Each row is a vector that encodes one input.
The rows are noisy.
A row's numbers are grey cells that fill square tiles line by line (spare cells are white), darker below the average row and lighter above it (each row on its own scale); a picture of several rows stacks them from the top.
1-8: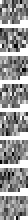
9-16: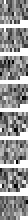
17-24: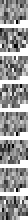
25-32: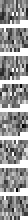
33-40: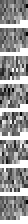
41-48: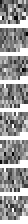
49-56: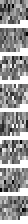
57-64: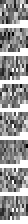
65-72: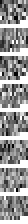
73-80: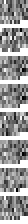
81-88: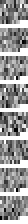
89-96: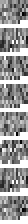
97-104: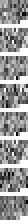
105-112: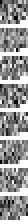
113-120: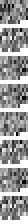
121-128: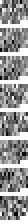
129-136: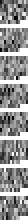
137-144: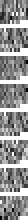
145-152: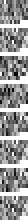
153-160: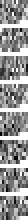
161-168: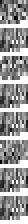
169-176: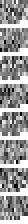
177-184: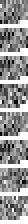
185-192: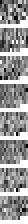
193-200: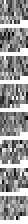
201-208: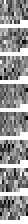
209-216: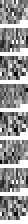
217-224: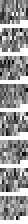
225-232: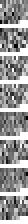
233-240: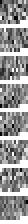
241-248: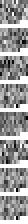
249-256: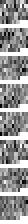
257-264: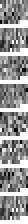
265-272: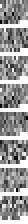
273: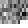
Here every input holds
one of 11 labels.
